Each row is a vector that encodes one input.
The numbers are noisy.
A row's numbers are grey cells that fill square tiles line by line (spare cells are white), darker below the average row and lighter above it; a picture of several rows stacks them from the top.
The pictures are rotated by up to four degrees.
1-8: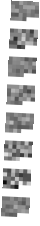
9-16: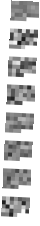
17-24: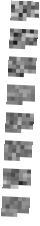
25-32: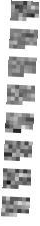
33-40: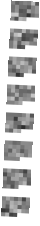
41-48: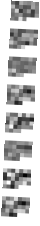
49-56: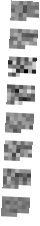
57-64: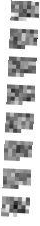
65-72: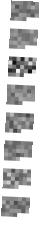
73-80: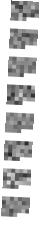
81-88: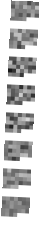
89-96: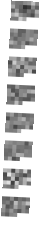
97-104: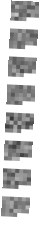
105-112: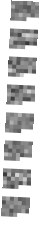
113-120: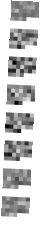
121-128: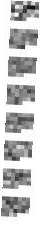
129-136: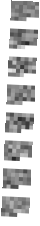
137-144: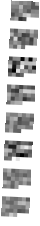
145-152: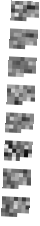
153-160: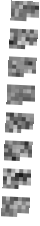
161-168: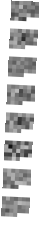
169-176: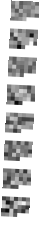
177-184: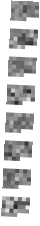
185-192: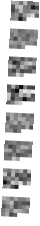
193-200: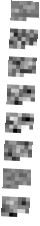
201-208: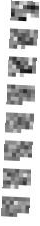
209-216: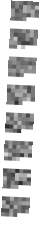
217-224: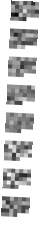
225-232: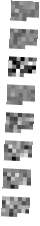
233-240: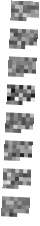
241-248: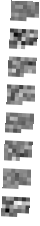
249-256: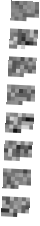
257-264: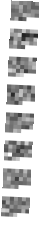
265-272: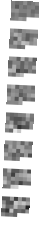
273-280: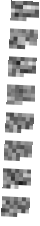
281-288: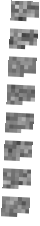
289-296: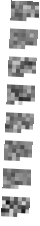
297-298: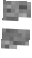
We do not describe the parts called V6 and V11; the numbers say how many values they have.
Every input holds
a value of V6, together with either a point on an 8-point circle, or a point on a 7-point line and a value of V11.
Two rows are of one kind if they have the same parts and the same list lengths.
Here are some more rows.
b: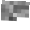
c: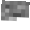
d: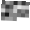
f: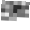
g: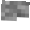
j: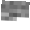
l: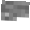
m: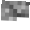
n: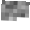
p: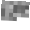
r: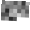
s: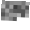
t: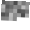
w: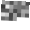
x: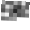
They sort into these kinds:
b, c, d, g, m, p, s
f, j, l, n, r, t, w, x

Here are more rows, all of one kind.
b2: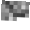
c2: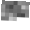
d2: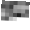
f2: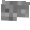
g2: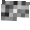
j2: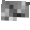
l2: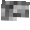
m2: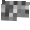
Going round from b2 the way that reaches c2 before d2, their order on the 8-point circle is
b2, c2, m2, l2, g2, j2, f2, d2.
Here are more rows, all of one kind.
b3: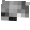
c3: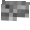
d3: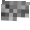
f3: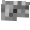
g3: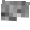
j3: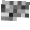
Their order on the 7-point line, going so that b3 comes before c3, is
g3, f3, b3, j3, d3, c3.
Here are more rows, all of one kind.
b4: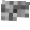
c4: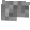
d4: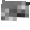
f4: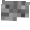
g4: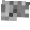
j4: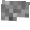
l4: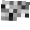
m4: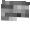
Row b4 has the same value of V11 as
d4 and m4.
